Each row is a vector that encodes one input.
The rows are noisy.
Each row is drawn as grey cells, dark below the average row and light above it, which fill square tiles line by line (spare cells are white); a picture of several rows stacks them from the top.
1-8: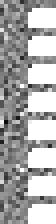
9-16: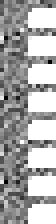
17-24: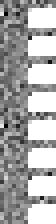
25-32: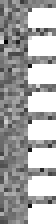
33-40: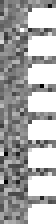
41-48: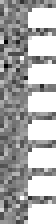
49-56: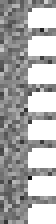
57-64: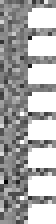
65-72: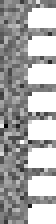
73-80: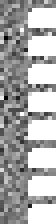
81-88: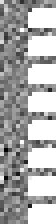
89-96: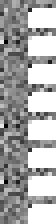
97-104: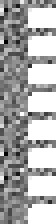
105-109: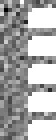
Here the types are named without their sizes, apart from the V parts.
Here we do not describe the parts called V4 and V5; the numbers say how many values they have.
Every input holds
either two labels and a value of V5, or a value of V4.
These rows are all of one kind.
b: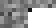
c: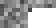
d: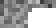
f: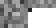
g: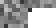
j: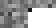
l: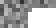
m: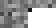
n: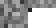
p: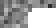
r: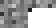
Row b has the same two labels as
j, m and r.
